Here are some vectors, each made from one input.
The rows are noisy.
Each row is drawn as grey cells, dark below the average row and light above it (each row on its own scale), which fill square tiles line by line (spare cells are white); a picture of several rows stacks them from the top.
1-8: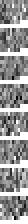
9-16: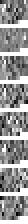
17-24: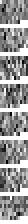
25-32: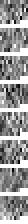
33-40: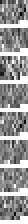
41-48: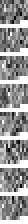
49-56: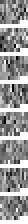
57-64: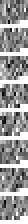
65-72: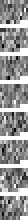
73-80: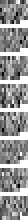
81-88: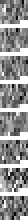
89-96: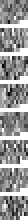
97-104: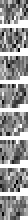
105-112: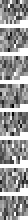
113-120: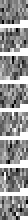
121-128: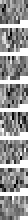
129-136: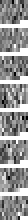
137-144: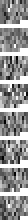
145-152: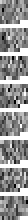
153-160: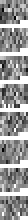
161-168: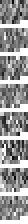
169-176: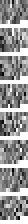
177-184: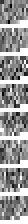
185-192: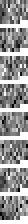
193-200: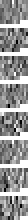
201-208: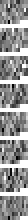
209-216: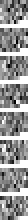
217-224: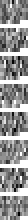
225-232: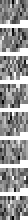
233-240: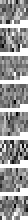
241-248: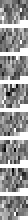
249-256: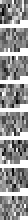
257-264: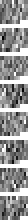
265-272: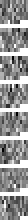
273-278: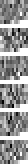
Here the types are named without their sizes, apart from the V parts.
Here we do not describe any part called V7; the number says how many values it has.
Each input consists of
a value of V7, together with either a point on a line, or three true/false values.
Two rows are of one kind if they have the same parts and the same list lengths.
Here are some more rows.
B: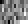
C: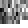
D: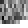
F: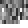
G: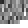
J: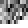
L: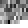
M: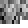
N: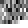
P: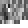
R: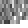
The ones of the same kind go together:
B, D, G, J, L, P, R
C, F, M, N

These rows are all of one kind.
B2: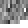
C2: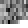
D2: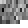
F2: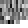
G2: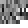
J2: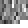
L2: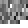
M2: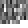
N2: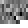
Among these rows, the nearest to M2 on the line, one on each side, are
G2 and N2.
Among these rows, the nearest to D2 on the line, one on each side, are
F2 and N2.
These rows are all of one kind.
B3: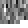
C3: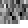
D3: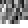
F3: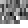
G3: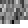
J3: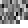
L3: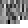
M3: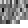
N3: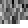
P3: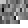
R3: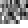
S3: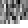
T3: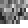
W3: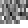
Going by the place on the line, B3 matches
F3, L3 and T3.
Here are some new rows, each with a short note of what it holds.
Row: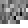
a point on a line and a value of V7
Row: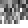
three true/false values and a value of V7
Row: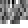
three true/false values and a value of V7
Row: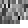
three true/false values and a value of V7
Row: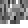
three true/false values and a value of V7
